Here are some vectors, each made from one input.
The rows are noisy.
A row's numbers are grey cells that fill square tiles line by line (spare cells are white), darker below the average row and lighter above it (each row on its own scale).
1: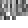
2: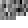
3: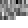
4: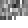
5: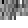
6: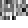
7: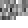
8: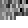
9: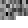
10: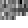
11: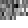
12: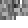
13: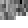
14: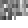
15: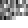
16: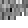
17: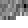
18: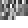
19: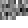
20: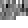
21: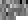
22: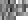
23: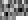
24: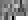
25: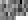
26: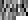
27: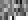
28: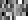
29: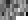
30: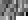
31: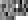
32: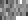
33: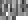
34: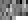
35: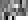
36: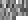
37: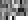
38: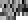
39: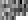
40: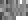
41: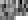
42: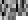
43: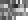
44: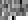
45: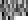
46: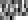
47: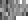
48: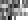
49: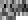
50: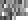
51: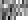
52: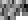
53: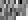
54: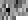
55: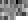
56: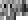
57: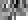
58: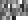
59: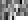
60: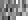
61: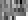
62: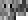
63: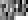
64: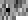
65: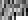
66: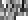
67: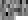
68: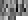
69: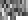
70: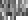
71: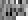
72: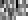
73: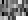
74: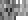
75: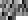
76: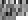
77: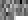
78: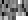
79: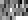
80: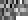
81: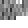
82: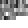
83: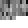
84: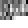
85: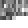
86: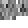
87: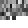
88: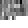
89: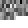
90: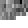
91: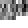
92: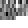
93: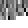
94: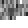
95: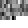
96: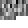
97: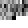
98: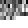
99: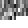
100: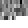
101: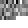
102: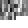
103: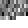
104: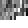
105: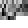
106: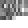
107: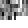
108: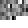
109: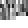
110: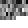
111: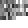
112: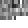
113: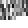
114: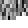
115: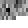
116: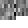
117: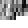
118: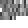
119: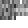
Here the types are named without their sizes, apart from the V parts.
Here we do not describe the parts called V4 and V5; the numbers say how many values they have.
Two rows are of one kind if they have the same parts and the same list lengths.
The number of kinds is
2.
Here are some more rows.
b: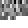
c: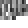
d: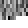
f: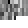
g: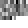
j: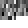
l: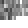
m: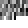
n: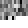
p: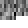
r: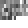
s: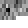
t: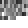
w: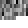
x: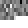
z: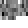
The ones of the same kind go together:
b, c, d, f, g, j, l, m, n, p, r, t, w, x, z
s

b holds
a point on a circle, a true/false value, a value of V4 and a value of V5.
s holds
a fixed value.
